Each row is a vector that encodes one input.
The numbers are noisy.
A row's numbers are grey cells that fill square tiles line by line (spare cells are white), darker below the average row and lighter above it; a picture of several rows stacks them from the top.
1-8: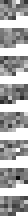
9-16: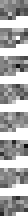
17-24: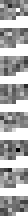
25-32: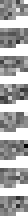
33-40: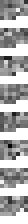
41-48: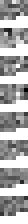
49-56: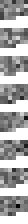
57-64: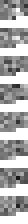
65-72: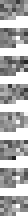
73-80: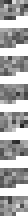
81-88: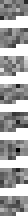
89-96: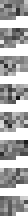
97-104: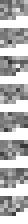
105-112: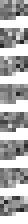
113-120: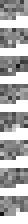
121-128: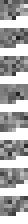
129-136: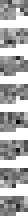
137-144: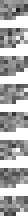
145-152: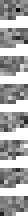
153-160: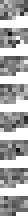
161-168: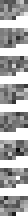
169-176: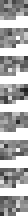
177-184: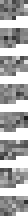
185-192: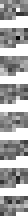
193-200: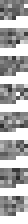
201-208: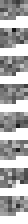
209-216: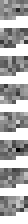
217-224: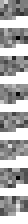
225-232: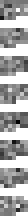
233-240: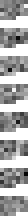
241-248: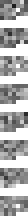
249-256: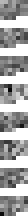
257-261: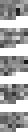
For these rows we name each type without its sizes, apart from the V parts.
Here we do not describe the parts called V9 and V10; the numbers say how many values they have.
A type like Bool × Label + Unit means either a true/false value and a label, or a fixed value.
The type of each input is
(Bool × Bool × Bool × Bool + V10) × (Circle + V9).
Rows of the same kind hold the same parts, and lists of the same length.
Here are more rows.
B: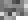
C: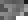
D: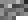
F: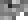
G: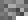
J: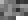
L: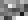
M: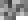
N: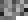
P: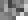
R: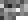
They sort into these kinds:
B, D
C
F, G, L, M, P
J, N, R

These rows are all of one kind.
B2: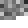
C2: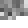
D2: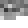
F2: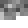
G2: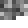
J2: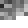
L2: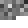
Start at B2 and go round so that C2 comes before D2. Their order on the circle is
B2, L2, C2, J2, D2, F2, G2.
